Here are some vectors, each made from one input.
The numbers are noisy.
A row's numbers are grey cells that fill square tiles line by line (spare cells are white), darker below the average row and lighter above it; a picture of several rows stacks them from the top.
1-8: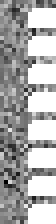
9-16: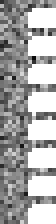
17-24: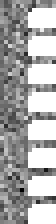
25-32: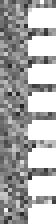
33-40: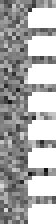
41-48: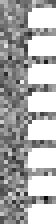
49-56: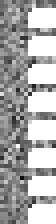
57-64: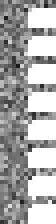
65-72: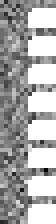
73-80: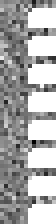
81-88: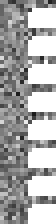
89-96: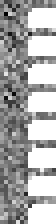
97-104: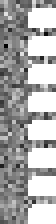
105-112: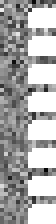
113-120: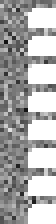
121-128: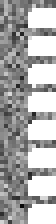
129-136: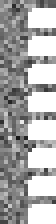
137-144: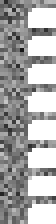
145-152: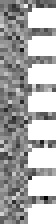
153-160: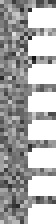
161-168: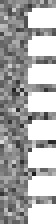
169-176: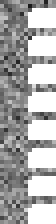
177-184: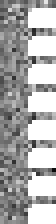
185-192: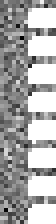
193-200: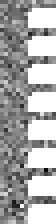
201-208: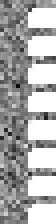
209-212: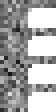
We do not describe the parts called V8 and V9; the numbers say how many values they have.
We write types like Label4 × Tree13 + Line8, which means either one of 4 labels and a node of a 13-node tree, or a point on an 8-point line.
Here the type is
Bool × Bool × Bool × Bool + (Line7 + V9) × V8.
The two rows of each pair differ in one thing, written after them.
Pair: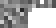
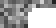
the value of V8
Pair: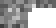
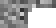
the value of V8
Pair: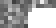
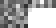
the value of V8
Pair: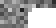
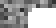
the place on the 7-point line
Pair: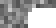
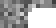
the value of V8
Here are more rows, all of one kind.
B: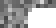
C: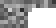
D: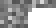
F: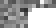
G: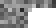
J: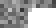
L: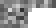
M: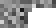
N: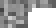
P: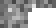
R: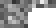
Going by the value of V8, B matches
D and R.
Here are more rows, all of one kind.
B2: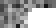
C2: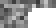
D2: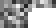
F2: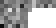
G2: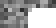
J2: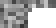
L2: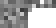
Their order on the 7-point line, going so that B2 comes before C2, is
B2, J2, C2, F2, G2, L2, D2.
